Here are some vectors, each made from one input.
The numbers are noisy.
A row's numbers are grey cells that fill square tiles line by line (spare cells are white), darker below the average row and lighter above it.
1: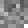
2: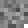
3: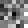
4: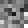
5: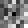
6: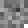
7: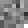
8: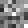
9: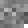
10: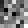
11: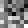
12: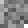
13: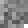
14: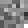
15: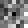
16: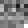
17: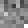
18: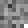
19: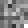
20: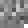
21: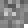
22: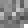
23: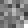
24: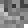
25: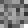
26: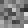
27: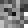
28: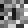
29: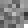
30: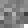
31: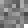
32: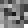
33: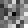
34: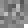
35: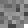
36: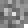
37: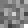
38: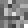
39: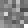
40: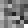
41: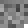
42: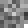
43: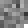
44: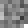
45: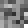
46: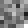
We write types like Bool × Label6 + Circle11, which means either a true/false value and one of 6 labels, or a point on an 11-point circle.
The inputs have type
List2(Line5).
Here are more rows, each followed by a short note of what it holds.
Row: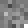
a list of two items
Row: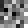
the empty list
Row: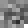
a list of one item
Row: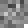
a list of two items
